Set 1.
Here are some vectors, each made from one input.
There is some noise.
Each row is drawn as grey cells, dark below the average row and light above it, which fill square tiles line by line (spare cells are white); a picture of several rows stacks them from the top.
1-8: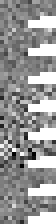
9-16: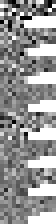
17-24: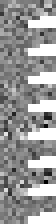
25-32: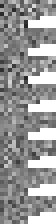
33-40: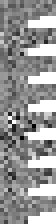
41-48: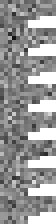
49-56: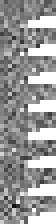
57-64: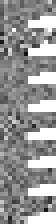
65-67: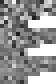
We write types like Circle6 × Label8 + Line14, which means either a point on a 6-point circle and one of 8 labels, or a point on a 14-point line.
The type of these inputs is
Label12.
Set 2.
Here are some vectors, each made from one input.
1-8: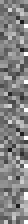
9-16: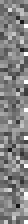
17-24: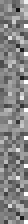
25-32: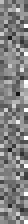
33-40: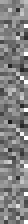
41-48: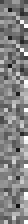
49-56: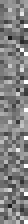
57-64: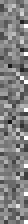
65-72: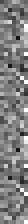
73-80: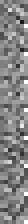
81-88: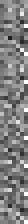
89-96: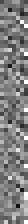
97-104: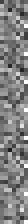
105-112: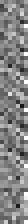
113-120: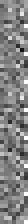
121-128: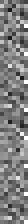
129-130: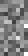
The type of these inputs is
Line12.
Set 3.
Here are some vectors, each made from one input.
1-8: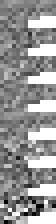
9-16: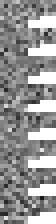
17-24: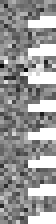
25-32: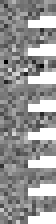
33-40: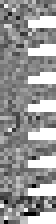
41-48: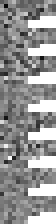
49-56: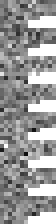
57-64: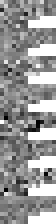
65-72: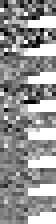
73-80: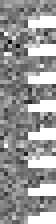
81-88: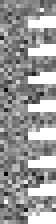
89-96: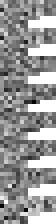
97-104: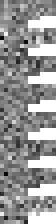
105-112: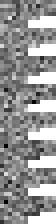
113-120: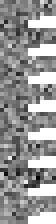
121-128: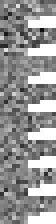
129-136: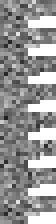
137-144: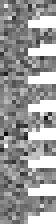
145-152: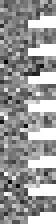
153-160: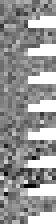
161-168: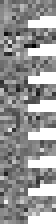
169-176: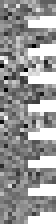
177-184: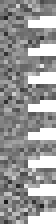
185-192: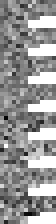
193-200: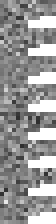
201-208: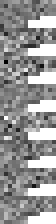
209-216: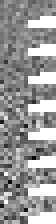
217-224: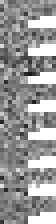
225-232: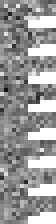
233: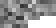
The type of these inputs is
Tree15.
